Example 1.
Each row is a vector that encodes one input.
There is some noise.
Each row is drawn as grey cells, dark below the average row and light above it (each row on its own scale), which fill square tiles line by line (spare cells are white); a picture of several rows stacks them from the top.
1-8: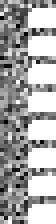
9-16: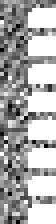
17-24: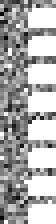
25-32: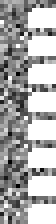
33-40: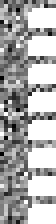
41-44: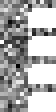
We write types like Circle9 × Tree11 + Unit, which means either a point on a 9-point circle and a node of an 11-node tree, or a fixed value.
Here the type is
Bool × Bool × Bool.
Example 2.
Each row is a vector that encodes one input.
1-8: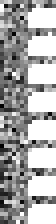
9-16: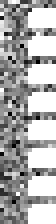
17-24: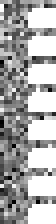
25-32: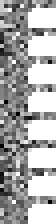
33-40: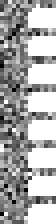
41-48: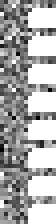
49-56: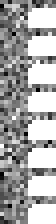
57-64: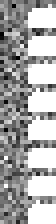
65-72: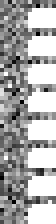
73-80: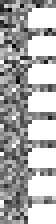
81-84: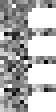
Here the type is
Bool × Bool × Bool.
